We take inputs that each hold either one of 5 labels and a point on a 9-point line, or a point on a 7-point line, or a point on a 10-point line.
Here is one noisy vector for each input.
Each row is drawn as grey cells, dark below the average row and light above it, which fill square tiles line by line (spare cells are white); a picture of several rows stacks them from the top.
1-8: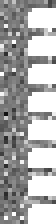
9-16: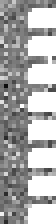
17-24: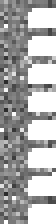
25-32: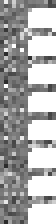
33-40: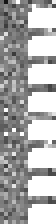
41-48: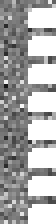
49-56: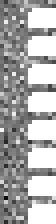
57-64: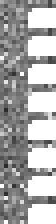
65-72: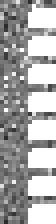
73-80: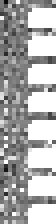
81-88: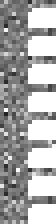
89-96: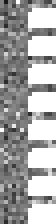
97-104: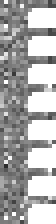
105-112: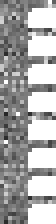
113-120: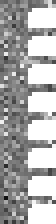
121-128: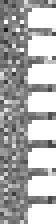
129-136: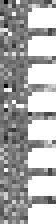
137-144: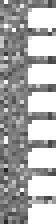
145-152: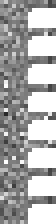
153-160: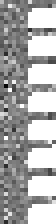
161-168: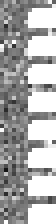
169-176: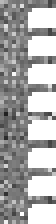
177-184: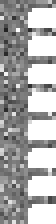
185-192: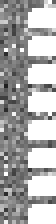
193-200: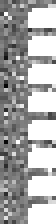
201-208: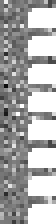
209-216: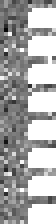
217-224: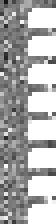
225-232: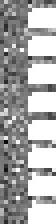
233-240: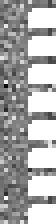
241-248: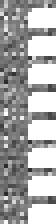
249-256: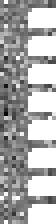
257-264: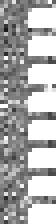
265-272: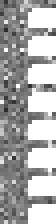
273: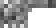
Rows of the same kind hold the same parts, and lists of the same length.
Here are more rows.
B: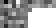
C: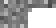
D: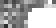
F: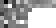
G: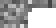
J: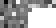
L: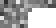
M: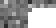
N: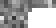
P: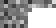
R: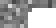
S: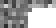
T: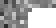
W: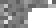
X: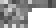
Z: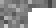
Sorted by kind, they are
B, F, J, L, M, P, S, T
C, G, R, X, Z
D, N, W

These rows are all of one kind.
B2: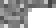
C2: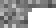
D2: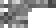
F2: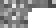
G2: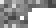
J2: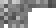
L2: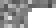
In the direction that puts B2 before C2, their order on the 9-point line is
D2, B2, J2, L2, G2, C2, F2.
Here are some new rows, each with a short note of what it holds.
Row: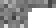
one of 5 labels and a point on a 9-point line
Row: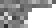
a point on a 7-point line
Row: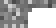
one of 5 labels and a point on a 9-point line
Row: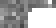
a point on a 7-point line
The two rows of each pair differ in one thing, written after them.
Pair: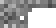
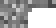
the place on the 9-point line
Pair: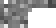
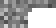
the place on the 9-point line
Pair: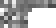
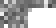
the place on the 9-point line
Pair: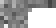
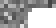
the place on the 9-point line
